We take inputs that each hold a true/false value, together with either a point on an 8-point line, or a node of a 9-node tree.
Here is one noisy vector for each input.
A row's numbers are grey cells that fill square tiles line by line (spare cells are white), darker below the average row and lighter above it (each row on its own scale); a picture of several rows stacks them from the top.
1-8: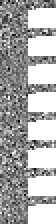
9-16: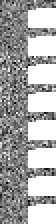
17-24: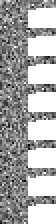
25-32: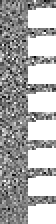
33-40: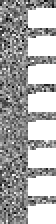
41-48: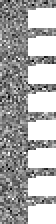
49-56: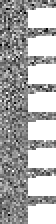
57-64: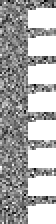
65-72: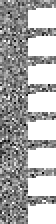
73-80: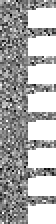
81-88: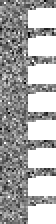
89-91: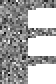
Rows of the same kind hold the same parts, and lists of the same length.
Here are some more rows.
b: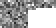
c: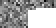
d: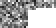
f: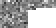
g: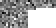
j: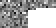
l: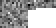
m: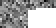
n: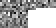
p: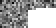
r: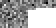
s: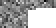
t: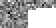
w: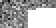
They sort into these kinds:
b, d, f, g, r, t, w
c, j, l, m, n, p, s

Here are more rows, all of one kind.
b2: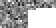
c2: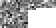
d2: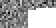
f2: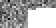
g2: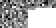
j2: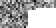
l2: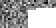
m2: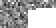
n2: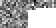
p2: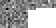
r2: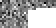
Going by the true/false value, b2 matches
c2, j2, m2 and n2.
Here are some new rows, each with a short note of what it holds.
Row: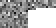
a point on an 8-point line and a true/false value
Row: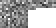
a point on an 8-point line and a true/false value
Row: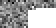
a point on an 8-point line and a true/false value
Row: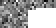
a point on an 8-point line and a true/false value
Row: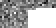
a node of a 9-node tree and a true/false value
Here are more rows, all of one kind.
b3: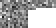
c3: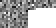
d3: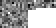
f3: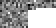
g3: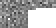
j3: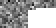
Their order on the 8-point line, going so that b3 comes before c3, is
g3, b3, j3, c3, d3, f3.
